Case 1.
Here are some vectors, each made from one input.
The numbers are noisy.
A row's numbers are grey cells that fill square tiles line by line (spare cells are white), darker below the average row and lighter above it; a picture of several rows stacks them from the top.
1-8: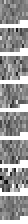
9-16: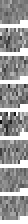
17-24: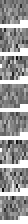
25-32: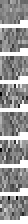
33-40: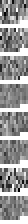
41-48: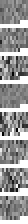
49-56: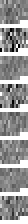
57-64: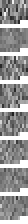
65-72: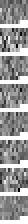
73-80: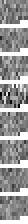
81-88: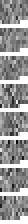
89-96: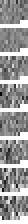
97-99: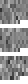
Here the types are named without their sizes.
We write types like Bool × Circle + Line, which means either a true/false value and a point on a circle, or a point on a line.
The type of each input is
(Bool × Bool × Bool × Bool + Line) × Line.
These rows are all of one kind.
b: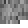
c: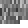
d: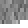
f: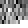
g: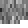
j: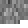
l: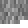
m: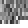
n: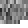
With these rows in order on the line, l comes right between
b and j.
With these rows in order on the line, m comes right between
g and n.
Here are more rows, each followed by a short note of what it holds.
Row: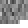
a point on a line and four true/false values
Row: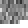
a point on each of two lines
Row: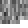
a point on a line and four true/false values
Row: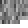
a point on each of two lines
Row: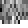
a point on each of two lines
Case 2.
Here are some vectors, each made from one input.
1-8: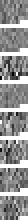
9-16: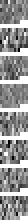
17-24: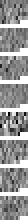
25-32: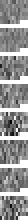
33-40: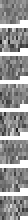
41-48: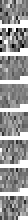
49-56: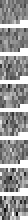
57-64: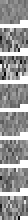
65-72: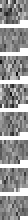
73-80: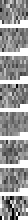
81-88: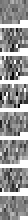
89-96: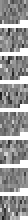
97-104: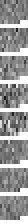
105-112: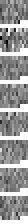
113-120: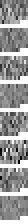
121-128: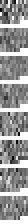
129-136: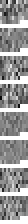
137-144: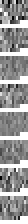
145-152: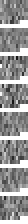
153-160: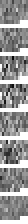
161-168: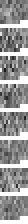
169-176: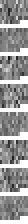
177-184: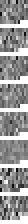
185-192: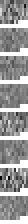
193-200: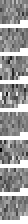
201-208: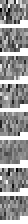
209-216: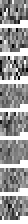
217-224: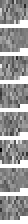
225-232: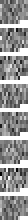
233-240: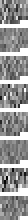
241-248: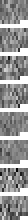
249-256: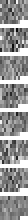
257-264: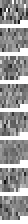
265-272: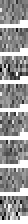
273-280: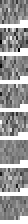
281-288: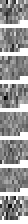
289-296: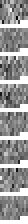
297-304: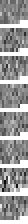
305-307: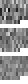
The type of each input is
(Bool × Bool × Bool × Bool + Line7) × Line5.
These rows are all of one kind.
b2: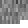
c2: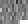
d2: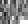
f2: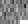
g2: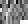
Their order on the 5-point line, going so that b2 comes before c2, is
d2, g2, f2, b2, c2.
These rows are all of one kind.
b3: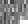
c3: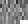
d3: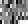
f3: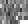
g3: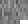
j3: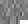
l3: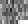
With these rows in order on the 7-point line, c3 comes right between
d3 and l3.
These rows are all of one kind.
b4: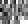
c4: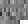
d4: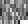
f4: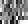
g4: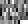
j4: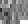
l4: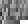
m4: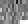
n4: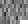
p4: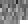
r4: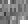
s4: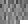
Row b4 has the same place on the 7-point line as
d4, g4, l4 and p4.
